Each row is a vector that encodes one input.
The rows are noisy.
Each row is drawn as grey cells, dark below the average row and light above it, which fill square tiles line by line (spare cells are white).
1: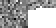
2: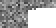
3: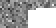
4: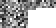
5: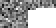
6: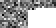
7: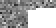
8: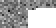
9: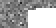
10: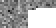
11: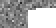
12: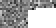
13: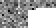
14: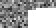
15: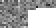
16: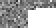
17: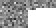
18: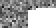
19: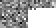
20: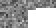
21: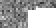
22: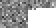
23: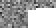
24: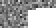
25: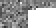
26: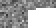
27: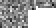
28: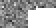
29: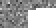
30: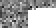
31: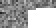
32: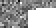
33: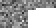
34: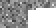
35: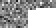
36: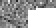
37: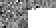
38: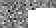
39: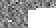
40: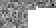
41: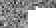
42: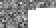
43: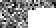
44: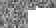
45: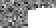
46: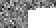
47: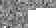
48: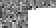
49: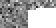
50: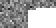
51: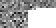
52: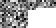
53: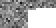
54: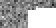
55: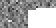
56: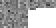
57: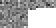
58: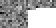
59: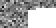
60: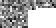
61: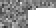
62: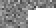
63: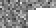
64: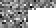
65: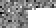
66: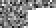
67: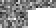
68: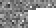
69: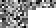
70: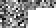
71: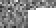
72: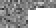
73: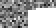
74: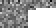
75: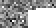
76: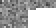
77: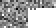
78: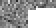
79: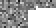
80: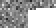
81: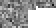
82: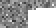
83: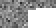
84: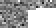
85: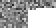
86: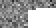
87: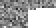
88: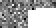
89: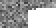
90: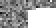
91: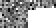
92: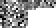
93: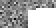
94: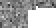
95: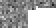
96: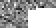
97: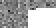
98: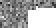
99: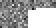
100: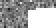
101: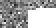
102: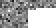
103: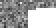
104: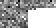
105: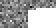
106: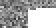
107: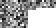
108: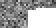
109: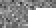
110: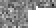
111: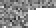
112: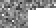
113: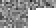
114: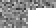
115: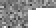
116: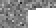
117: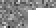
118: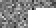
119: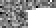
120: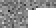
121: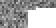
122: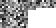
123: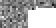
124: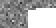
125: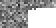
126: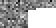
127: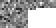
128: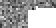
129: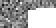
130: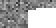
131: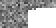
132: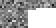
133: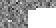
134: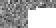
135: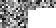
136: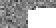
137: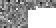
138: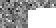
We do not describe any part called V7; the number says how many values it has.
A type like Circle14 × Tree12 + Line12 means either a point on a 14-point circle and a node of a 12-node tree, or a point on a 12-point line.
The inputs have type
List2(Bool × V7).
